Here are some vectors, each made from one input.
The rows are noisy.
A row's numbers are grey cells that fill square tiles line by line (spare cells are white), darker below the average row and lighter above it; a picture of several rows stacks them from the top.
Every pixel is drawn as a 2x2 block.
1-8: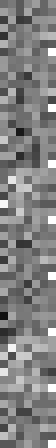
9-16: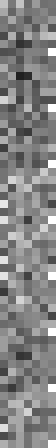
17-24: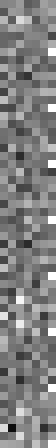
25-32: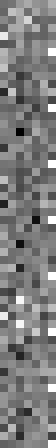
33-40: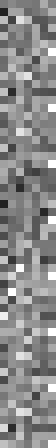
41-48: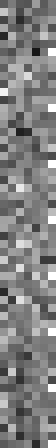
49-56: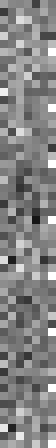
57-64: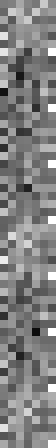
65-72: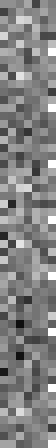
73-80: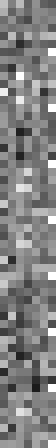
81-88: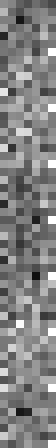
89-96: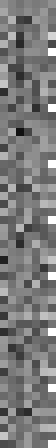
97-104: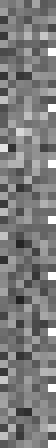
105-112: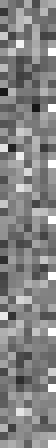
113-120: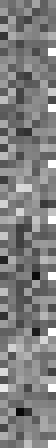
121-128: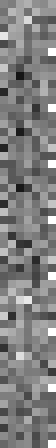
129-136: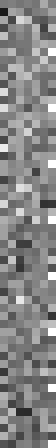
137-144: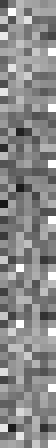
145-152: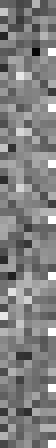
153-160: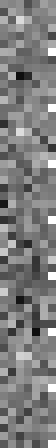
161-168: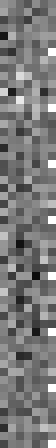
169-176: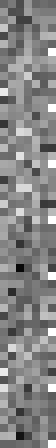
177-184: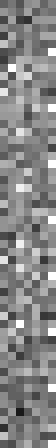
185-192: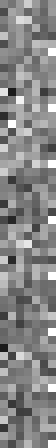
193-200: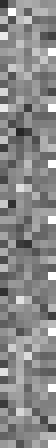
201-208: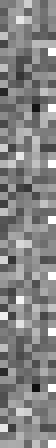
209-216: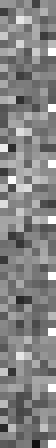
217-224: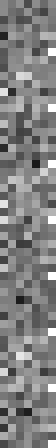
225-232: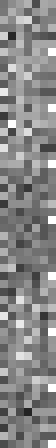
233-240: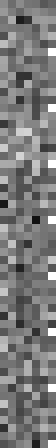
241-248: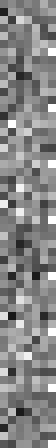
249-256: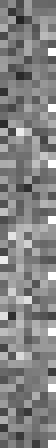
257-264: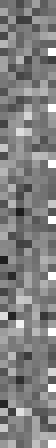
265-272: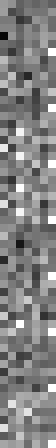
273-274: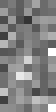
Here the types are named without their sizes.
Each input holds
either two labels, or a node of a tree.
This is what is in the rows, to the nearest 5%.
About 55% of them hold two labels. The rest hold a node of a tree.
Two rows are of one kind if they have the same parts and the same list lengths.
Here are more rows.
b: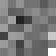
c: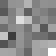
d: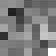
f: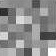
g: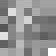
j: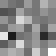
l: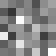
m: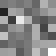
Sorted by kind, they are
b, d
c, f, g, j, l, m

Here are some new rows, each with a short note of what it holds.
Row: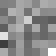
a node of a tree
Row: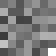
two labels
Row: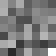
two labels
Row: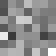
a node of a tree
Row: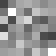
a node of a tree
